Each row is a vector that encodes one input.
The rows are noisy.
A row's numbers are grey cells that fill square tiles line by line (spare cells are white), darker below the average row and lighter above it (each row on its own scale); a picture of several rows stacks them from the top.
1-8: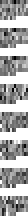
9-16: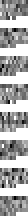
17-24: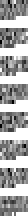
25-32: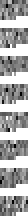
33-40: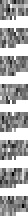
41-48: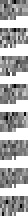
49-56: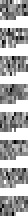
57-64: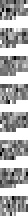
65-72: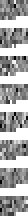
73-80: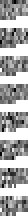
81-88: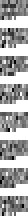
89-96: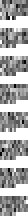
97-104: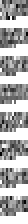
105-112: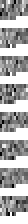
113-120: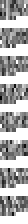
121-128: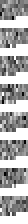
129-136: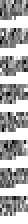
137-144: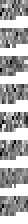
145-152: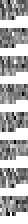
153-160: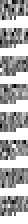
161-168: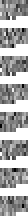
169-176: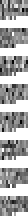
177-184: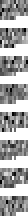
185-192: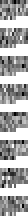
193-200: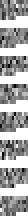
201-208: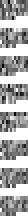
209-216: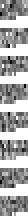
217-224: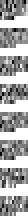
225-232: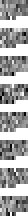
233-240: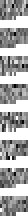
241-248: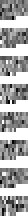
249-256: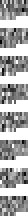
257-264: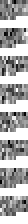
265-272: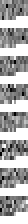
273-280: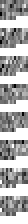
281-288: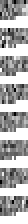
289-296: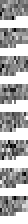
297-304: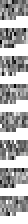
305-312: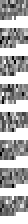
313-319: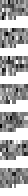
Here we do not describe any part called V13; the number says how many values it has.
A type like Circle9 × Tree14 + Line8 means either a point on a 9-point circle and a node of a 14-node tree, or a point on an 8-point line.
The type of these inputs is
(Bool × Bool × Bool + Label7) × V13 + Line10.
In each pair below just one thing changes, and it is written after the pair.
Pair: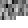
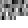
the label
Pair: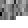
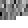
the label
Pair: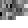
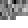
the value of V13
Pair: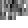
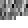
the value of V13
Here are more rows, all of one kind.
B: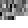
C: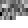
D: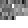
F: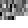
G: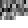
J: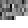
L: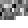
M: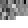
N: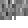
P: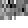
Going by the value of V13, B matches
F, G and J.
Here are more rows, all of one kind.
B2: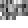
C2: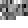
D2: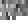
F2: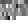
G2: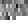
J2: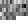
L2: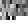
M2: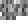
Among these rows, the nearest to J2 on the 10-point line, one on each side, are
C2 and L2.
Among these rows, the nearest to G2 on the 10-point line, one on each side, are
D2 and F2.
